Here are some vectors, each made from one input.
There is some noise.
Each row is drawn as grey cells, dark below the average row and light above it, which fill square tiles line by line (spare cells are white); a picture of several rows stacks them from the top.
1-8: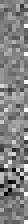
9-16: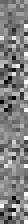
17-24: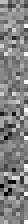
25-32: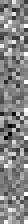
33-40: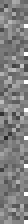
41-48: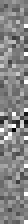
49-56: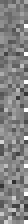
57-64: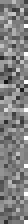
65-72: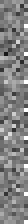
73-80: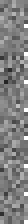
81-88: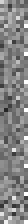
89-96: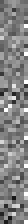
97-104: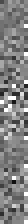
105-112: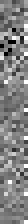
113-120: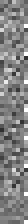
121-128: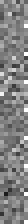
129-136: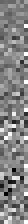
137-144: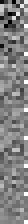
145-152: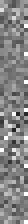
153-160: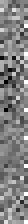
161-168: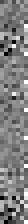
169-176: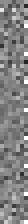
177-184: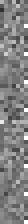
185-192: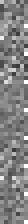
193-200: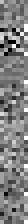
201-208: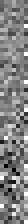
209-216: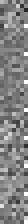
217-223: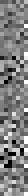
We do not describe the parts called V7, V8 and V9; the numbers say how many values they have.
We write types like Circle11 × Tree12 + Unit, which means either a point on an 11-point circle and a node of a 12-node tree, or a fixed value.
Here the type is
Bool × V9 + (Circle5 + Line5) × V8 + V7.
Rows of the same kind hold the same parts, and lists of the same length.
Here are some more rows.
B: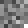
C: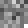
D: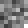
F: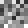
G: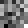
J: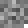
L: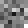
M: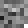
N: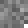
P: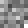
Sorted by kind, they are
B
C, D, F, L, M
G, J, N
P

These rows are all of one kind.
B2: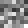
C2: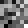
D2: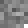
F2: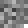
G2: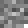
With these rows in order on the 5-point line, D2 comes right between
B2 and F2.
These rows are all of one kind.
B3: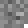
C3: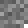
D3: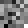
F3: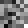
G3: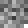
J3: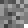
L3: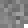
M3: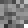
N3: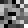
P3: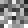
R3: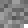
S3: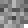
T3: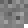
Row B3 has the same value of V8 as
F3, J3 and T3.
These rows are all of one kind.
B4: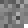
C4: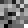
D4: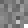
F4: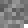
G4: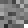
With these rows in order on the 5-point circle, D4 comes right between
B4 and C4.
